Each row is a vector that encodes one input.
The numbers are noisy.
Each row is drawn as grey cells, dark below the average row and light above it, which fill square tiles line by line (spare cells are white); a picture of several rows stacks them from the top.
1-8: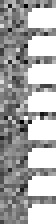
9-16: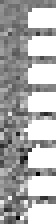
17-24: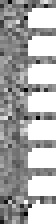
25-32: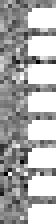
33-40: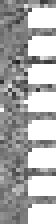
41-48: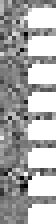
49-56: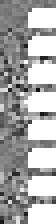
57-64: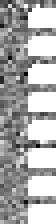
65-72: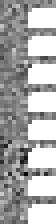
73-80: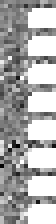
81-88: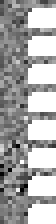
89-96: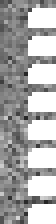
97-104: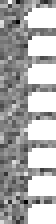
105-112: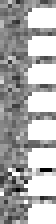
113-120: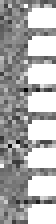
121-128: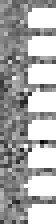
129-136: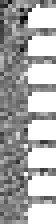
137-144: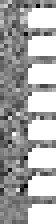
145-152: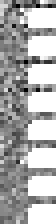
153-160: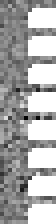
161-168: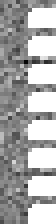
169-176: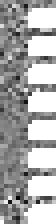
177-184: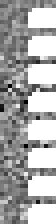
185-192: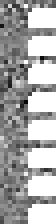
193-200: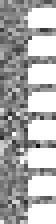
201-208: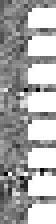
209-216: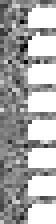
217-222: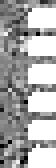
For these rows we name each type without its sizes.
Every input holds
either a point on a line, or a node of a tree, or three true/false values.
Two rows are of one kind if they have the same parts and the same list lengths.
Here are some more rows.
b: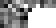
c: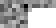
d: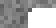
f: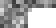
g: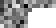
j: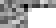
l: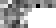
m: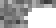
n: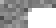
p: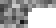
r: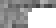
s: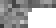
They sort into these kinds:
b, d, l, r
c, f, j, m, n, p
g, s

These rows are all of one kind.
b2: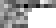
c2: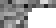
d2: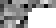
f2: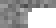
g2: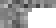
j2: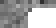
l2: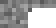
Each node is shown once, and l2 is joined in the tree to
b2, d2 and j2.
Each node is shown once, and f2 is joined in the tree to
j2.
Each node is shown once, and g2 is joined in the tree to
b2.
